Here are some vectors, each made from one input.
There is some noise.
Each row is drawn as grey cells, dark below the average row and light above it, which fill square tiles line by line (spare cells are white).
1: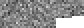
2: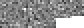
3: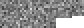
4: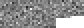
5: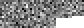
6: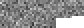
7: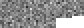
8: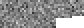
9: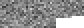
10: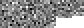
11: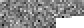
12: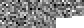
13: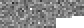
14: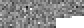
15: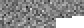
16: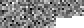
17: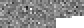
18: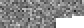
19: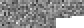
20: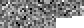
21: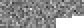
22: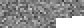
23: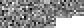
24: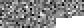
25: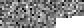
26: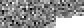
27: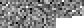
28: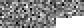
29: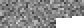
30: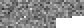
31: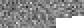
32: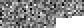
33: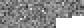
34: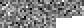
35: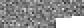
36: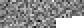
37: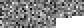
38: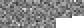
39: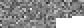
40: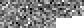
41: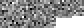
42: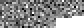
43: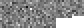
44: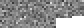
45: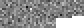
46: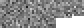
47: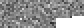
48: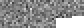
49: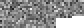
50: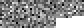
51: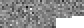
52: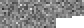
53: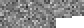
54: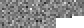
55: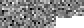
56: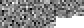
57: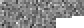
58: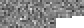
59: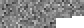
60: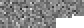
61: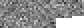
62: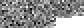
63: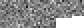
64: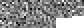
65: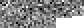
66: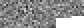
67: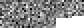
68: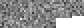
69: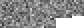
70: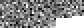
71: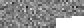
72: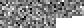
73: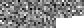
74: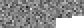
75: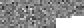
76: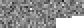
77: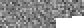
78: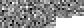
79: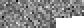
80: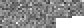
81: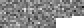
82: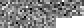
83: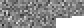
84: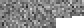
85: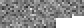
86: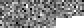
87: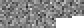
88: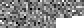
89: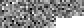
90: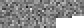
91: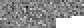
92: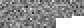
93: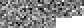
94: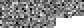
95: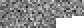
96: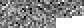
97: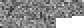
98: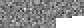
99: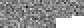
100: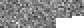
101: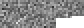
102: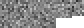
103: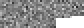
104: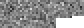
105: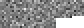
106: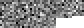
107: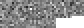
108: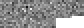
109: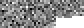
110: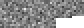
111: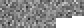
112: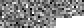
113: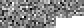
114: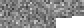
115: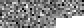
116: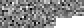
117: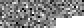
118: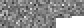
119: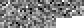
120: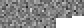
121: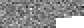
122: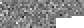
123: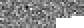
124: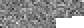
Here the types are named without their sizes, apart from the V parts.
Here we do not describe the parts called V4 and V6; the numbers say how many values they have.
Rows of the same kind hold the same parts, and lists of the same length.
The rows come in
2 kinds.
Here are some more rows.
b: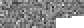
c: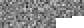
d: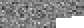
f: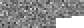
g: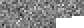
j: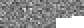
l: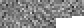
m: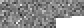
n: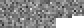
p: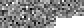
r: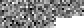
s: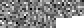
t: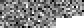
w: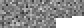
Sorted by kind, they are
b, c, d, f, g, j, l, m, n, w
p, r, s, t

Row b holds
a point on a line, a true/false value and a value of V6.
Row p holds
a value of V4.
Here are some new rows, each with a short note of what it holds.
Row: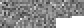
a point on a line, a true/false value and a value of V6
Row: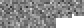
a point on a line, a true/false value and a value of V6
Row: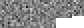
a point on a line, a true/false value and a value of V6
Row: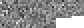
a point on a line, a true/false value and a value of V6
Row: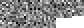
a value of V4
